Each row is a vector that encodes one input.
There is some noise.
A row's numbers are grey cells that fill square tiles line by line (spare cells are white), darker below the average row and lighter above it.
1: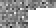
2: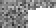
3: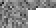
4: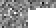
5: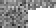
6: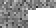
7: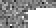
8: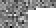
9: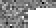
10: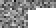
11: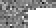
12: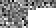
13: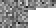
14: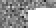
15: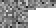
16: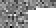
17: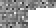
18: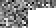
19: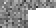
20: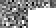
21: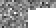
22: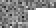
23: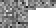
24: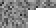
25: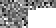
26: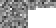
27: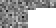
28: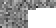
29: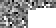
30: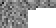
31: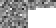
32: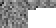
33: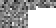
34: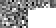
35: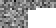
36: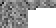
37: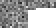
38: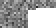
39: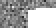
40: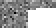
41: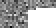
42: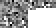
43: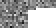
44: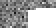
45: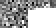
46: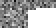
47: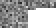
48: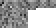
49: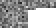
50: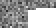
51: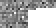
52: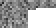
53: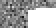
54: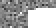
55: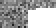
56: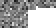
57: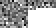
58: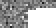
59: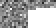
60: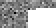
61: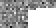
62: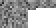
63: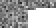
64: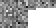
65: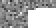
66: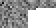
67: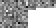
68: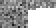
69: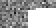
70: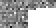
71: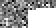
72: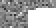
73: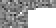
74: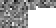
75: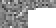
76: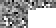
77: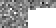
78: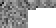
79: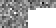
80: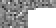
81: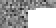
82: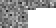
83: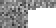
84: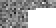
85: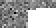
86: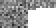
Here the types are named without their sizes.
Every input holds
either a label, or four true/false values.
